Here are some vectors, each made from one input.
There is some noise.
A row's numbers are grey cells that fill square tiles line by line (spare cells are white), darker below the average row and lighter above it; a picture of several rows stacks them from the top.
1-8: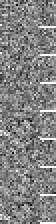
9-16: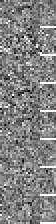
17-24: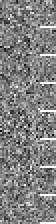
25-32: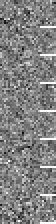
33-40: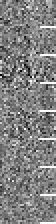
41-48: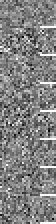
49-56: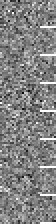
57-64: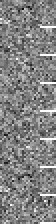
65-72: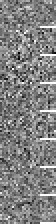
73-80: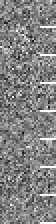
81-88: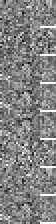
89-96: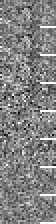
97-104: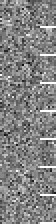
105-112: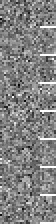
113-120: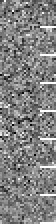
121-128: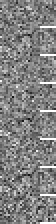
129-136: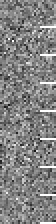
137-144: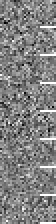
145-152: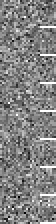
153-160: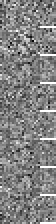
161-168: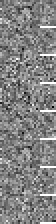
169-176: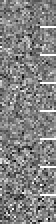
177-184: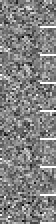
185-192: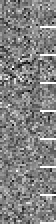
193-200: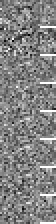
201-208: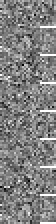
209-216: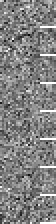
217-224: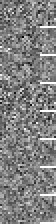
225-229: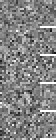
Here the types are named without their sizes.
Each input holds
a point on a line.
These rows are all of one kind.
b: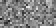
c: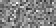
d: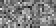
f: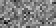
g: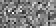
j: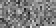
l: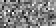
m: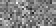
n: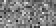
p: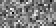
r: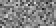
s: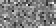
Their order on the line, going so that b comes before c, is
g, l, j, f, b, s, r, c, p, m, n, d.
